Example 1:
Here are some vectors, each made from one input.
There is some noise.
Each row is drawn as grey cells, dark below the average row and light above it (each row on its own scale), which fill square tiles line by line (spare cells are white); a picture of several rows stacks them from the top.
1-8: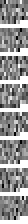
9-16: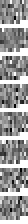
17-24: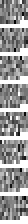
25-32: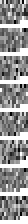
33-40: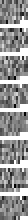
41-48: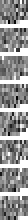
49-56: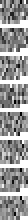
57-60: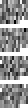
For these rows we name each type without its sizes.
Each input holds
a point on a line, together with either a fixed value, or a node of a tree.
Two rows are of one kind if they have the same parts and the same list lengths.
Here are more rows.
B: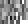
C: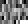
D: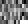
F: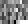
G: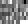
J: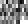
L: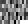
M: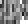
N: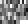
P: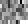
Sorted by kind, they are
B, G, J, P
C, D, F, L, M, N

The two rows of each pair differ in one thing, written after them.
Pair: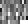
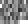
the place on the line
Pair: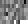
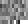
the place on the line
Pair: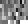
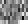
the place on the line
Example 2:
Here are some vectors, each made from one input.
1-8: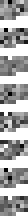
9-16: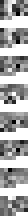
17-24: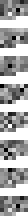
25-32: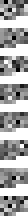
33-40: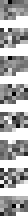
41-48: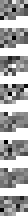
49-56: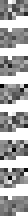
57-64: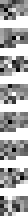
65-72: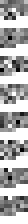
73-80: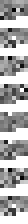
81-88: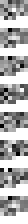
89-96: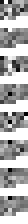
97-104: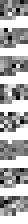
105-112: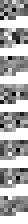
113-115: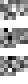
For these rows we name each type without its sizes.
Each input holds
either a label, or four true/false values.
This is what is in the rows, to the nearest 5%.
About 15% of them hold a label. The rest hold four true/false values.
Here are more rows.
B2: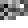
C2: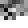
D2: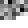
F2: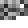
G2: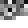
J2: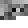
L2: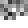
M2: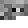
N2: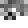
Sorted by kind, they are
B2, D2, F2, G2, J2, M2
C2, L2, N2

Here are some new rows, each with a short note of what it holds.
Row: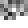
a label
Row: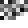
four true/false values
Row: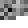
four true/false values
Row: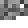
four true/false values
